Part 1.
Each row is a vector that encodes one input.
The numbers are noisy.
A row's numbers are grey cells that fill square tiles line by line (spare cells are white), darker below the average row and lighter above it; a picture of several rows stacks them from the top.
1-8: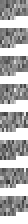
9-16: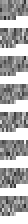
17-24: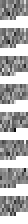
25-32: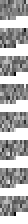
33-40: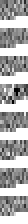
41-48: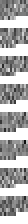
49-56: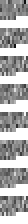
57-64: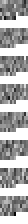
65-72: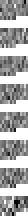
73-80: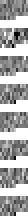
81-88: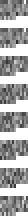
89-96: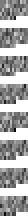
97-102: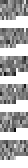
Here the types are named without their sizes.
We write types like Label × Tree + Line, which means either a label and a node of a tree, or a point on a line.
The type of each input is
List(Line).
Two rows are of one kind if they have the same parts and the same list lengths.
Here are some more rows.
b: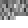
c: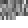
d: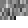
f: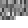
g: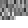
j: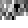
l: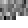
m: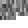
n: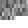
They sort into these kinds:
b, f, g, l, m, n
c, d
j

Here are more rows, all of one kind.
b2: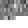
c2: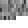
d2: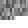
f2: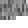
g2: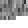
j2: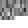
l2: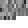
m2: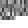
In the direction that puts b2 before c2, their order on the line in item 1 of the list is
m2, j2, d2, b2, f2, g2, c2, l2.
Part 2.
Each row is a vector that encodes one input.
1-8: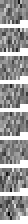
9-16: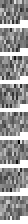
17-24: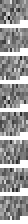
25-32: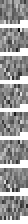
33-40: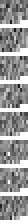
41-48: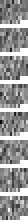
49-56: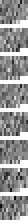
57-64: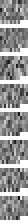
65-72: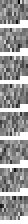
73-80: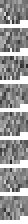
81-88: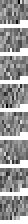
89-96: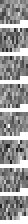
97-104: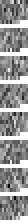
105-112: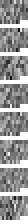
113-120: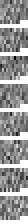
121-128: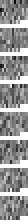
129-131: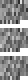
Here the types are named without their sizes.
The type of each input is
(Circle + Unit) × Line × Line.
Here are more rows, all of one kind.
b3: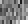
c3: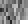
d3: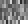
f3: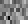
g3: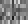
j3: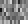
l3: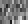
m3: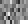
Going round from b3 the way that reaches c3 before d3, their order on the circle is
b3, c3, f3, m3, g3, j3, d3, l3.
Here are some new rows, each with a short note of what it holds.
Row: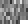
a point on each of two lines
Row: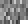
a point on each of two lines
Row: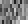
a point on a circle and a point on each of two lines
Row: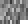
a point on each of two lines
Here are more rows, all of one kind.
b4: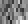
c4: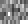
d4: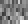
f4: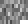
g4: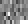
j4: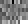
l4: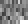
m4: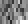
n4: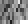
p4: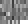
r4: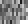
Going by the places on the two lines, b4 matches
d4, j4, l4 and m4.
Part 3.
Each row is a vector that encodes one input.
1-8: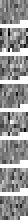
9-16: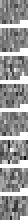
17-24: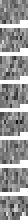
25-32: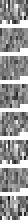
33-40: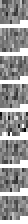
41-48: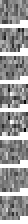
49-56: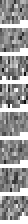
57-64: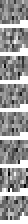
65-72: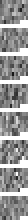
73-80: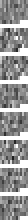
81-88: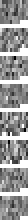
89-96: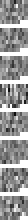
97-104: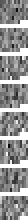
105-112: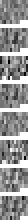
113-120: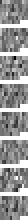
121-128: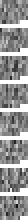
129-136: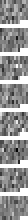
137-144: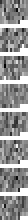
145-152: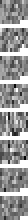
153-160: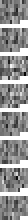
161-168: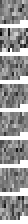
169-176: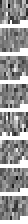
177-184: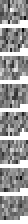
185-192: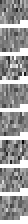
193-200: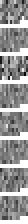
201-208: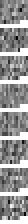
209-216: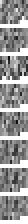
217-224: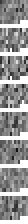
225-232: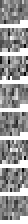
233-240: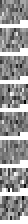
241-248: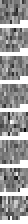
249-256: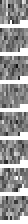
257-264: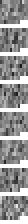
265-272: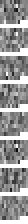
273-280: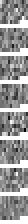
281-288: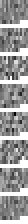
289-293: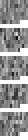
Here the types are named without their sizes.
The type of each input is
(Circle + Unit) × Line × Line.
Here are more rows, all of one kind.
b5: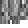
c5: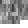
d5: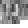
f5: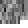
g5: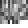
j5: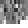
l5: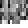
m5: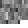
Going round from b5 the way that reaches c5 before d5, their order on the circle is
b5, l5, m5, c5, d5, j5, g5, f5.
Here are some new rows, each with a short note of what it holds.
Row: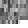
a point on each of two lines
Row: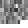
a point on a circle and a point on each of two lines
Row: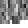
a point on a circle and a point on each of two lines
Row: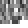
a point on a circle and a point on each of two lines
